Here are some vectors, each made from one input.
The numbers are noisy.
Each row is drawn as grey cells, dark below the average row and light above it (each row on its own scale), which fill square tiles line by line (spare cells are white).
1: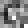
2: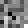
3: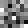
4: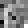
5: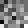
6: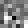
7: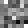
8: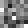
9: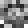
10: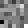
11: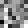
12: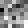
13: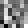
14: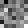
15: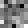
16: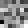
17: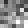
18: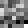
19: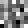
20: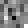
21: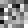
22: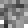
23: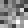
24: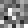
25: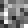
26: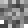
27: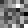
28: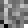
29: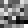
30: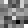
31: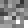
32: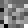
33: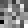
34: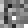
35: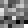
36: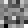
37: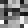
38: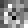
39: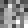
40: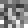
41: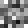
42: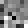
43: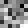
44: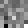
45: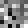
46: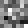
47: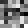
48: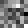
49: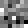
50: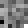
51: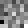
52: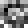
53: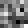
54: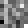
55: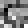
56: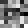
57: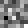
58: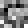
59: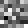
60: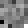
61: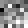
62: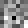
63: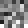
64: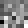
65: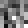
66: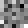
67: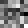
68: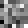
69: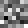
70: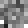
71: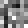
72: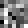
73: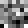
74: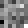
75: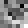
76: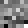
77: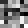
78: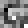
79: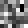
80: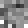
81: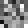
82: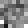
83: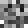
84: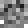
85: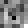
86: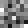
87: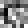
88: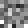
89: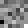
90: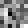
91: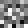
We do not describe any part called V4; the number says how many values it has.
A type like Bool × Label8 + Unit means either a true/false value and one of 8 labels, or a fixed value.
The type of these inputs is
List2(Label5 × V4).
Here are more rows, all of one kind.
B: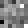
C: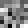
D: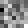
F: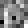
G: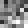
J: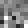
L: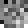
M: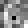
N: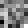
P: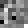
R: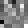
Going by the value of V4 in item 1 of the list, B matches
F, M and P.
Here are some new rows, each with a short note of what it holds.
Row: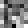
a list of one item
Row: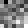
a list of two items
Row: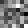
the empty list
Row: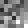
a list of two items
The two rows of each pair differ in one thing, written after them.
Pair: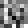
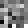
the value of V4 in item 1 of the list
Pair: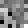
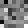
the label in item 1 of the list
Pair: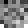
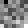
the value of V4 in item 2 of the list
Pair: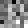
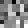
the value of V4 in item 2 of the list
